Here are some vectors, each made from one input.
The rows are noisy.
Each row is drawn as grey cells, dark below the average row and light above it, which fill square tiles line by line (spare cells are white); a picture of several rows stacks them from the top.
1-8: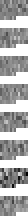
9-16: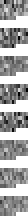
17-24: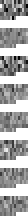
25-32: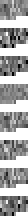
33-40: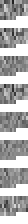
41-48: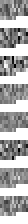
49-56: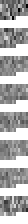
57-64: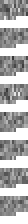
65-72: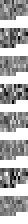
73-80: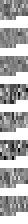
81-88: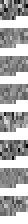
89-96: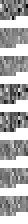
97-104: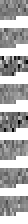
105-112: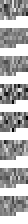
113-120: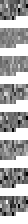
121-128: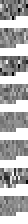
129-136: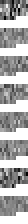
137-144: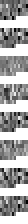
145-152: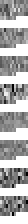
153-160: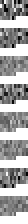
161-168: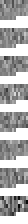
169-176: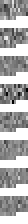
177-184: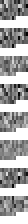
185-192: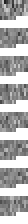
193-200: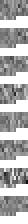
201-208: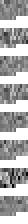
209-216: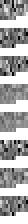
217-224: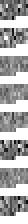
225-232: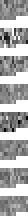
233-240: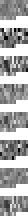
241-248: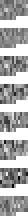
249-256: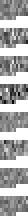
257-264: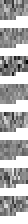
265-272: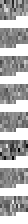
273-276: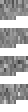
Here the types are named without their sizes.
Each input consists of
either a point on each of three lines, or a node of a tree.
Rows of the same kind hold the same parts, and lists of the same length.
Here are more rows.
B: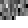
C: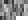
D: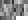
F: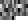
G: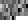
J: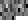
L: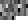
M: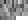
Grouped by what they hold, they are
B, F, G, J, L
C, D, M

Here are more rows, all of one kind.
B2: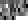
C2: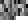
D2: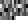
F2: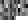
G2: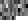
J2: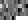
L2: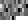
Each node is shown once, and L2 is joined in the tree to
J2.
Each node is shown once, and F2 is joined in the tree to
C2 and G2.
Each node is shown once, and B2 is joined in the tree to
D2 and G2.
